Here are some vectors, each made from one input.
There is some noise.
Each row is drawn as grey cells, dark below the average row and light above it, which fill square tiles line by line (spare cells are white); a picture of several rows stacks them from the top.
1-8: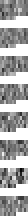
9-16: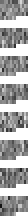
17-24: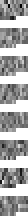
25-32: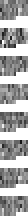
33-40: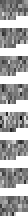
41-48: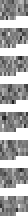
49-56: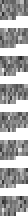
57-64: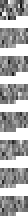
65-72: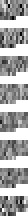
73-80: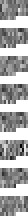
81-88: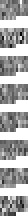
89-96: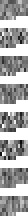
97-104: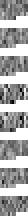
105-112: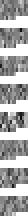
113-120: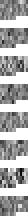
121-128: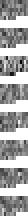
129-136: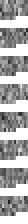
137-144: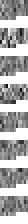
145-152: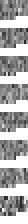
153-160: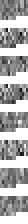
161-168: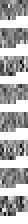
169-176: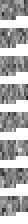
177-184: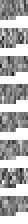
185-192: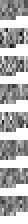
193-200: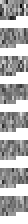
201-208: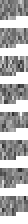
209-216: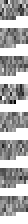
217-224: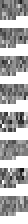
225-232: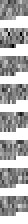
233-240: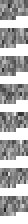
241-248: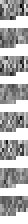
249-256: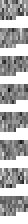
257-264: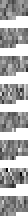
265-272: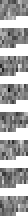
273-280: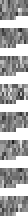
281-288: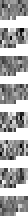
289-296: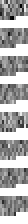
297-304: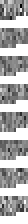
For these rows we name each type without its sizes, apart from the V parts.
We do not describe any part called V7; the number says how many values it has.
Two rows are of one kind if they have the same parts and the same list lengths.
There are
2 kinds of row.
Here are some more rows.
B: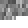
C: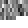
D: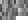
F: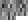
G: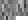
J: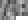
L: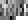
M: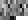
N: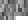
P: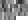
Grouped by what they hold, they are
B, C, D, G, J, L, M, N
F, P

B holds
a point on a line and a true/false value.
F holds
a true/false value and a value of V7.
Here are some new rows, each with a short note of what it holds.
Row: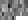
a point on a line and a true/false value
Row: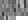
a point on a line and a true/false value
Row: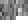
a point on a line and a true/false value
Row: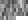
a point on a line and a true/false value
